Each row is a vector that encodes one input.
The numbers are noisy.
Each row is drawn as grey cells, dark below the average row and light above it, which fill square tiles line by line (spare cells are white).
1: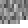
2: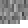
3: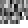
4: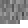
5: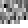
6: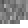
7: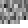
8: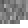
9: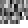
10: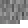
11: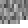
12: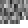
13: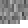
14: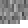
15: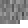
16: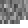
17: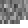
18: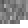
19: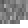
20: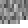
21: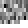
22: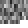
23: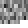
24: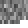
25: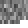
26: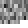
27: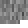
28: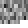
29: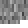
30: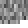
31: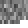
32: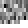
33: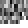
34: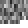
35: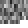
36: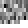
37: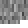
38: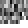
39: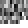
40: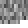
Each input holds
a point on a 9-point line.
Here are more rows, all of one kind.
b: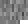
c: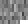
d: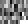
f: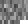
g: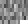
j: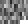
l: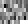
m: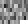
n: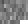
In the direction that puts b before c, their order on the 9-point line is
d, j, f, n, b, c, g, m, l.
